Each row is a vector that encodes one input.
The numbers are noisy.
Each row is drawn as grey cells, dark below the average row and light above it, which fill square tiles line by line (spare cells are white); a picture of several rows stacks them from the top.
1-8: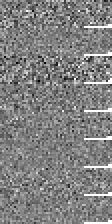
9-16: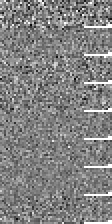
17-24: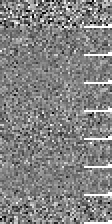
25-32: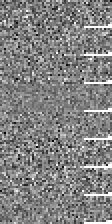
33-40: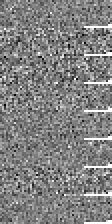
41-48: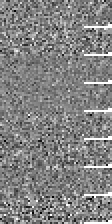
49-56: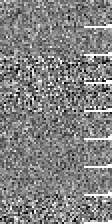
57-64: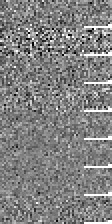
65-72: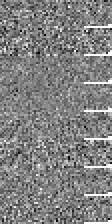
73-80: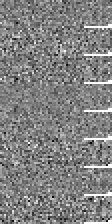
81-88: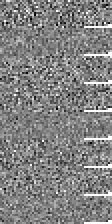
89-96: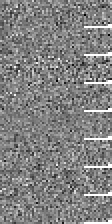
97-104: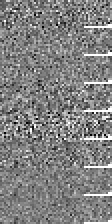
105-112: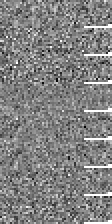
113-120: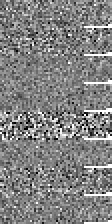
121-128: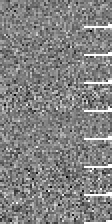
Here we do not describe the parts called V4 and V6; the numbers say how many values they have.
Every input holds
either a point on a 5-point line and three true/false values, or a value of V4 and a value of V6.
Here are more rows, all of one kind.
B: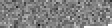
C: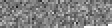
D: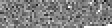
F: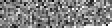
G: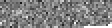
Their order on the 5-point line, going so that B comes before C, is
B, F, G, C, D.
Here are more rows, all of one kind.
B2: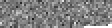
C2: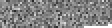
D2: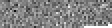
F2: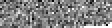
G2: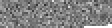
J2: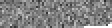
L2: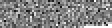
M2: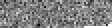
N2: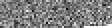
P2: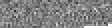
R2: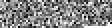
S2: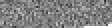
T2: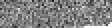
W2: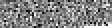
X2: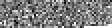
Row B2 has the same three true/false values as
G2, L2, R2 and X2.
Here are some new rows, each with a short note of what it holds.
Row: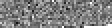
a point on a 5-point line and three true/false values
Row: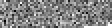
a point on a 5-point line and three true/false values
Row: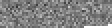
a point on a 5-point line and three true/false values
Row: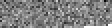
a point on a 5-point line and three true/false values
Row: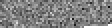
a value of V4 and a value of V6
